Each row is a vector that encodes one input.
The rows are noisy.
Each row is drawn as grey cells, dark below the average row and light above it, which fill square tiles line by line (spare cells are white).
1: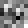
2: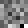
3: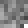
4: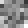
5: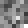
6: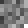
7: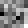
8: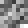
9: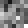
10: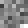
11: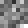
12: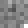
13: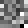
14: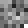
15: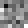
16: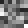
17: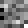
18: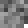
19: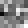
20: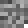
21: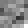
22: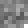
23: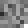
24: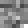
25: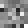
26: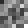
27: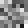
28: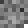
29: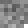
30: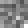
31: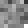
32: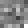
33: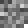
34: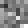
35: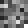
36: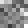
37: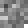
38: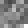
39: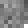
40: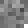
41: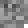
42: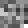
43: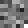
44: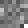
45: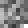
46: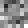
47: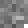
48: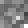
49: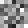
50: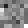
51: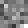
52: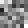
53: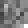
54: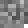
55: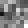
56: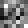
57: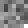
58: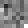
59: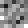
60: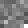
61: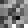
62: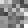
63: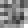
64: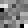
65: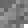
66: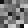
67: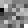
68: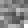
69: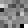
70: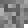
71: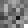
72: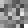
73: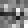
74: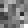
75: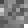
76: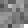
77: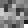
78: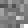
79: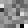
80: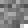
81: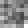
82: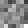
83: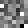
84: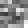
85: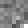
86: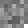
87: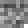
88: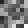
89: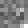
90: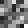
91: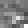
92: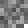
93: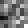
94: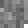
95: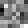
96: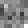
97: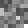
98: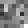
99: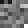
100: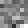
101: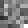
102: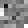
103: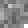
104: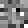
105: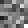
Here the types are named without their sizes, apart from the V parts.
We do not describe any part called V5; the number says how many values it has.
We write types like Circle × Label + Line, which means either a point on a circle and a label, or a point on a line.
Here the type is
(Bool × Bool × Bool + Unit) × V5 + Line.
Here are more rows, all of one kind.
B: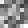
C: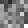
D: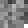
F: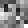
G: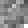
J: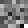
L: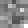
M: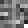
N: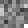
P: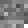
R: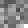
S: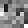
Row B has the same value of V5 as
M, P and S.
